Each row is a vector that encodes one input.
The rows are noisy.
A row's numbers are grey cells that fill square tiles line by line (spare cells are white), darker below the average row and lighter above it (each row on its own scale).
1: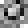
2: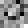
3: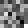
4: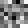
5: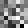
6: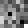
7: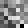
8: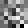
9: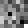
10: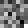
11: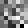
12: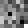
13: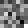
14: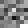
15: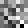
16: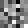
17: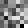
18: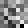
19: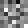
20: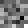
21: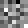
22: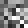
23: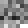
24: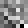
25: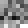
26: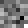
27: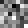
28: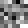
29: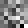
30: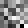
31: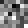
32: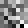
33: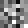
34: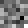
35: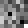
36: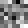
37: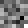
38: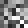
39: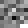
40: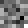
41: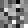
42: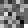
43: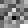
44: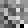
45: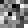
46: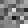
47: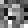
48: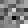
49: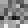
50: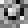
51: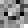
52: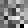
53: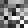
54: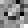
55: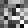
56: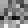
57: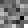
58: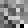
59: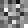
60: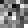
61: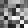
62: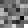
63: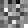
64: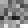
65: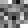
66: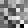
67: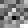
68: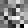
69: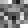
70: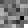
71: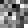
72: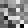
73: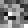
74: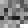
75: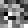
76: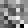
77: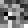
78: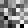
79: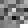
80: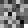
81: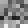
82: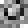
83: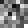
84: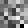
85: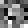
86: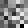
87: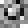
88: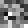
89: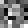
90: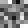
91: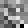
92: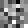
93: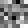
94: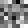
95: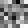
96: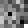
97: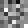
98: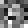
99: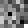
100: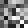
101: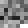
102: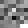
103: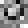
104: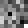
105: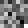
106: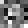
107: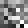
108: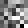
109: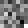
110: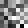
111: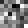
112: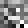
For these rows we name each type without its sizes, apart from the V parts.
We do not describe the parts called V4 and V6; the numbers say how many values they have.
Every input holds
either a point on each of two lines, or a true/false value and a value of V6, or a value of V4.
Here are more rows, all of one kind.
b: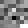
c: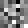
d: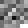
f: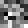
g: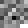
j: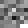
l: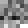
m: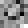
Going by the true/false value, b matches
c and j.
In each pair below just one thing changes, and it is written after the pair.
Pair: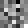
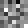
the true/false value
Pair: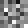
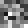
the value of V6
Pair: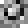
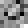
the true/false value
